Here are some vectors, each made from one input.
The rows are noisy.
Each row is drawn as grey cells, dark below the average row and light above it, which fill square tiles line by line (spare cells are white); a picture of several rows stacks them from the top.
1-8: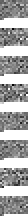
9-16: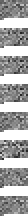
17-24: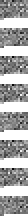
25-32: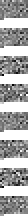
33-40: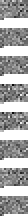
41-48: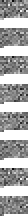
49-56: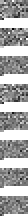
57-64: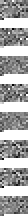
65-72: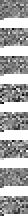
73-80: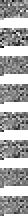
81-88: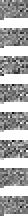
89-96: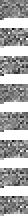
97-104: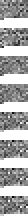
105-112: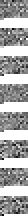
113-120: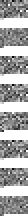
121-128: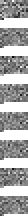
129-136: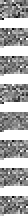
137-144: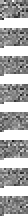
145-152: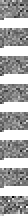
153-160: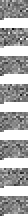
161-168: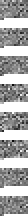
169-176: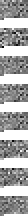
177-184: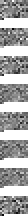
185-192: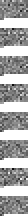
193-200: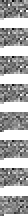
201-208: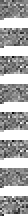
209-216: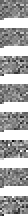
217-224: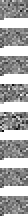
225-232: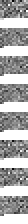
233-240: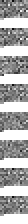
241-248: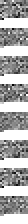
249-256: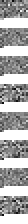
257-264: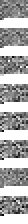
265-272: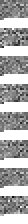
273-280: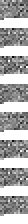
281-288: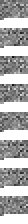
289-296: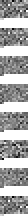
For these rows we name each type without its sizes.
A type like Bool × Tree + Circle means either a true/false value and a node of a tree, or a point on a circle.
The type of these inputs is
Line.
